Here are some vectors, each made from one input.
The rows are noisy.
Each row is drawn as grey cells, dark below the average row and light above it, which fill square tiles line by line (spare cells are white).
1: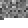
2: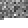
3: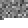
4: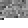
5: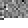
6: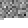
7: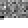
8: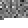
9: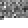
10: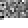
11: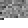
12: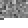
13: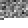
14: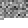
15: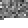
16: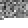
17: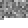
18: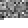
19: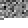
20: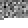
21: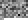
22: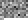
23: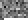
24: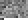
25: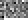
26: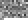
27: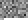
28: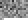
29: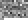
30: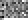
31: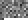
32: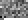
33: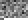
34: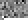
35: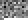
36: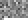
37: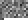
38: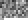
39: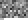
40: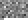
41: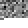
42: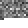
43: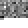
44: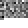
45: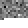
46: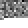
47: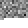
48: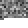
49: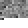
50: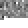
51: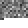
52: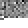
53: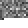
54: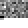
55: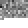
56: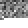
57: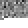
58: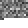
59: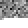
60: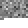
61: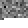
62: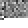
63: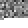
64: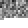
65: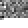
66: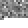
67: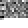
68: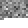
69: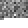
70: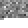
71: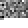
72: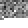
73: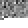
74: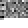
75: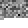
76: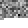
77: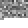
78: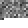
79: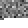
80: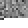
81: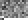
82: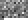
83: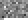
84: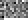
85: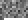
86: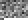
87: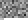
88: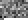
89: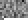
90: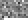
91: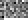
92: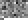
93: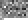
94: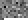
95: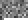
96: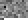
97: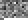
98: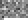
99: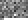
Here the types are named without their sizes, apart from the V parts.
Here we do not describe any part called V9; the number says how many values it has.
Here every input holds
a point on a line, a true/false value and a value of V9.
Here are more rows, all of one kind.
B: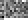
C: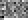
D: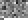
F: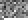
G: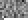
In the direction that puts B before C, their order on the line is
B, C, G, D, F.
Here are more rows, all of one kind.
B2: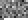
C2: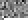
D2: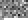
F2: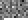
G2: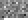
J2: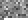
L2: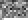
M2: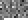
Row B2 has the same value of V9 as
C2 and G2.
